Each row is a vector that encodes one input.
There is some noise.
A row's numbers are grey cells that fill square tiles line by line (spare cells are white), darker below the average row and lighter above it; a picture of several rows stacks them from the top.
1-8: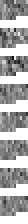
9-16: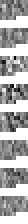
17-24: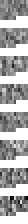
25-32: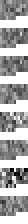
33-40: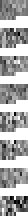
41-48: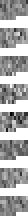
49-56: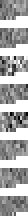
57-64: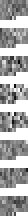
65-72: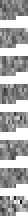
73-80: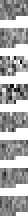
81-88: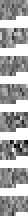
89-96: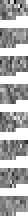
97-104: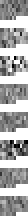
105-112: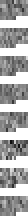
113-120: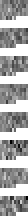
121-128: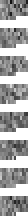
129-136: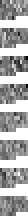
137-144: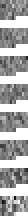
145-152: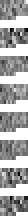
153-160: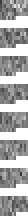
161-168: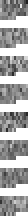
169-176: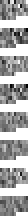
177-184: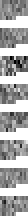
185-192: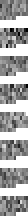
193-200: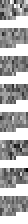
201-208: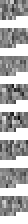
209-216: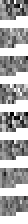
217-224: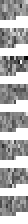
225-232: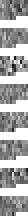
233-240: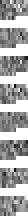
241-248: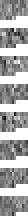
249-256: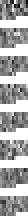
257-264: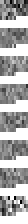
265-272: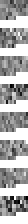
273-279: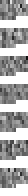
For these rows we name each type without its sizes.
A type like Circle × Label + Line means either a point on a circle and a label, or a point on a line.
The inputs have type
(Bool × Bool × Bool + Line) × Line.
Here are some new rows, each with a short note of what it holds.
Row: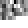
a point on a line and three true/false values
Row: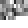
a point on each of two lines
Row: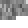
a point on each of two lines
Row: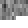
a point on a line and three true/false values
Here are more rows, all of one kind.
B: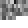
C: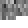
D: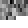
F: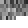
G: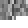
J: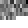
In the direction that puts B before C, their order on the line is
B, C, J, D, G, F.
